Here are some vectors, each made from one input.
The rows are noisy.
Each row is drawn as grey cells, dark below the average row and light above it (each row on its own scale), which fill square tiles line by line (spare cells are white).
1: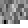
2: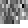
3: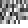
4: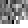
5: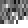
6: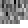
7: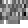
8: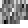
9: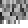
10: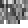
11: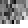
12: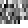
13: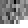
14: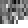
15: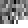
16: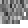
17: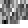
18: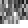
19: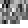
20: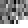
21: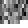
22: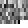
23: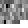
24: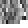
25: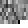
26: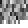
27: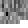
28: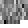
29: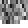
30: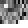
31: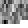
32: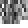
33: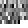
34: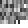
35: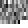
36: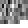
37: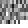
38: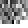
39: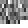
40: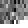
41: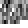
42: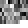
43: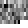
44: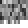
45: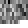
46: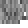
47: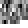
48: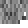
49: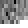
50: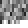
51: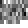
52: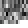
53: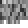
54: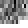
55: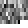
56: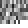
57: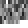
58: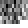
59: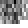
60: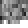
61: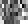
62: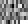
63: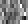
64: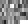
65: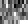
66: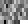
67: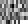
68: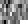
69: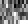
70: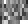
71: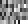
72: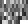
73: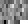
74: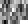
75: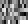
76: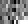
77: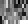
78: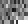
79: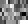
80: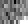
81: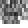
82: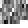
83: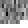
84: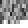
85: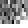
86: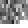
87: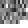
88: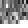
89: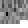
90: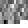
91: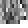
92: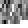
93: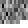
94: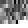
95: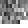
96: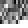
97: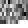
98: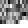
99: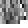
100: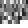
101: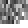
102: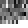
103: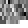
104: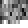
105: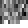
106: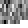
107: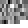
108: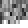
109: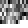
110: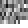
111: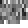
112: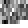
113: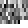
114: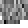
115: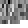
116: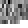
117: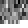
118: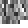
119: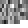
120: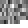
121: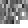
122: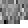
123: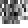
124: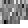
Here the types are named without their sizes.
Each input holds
a point on a line and a node of a tree.
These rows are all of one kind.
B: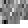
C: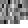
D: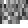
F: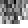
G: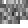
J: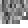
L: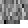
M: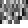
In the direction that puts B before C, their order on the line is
L, B, J, F, C, G, M, D.
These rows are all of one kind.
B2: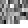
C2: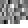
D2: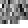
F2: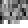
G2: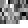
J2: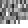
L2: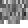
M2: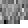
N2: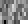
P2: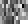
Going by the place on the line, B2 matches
D2 and L2.
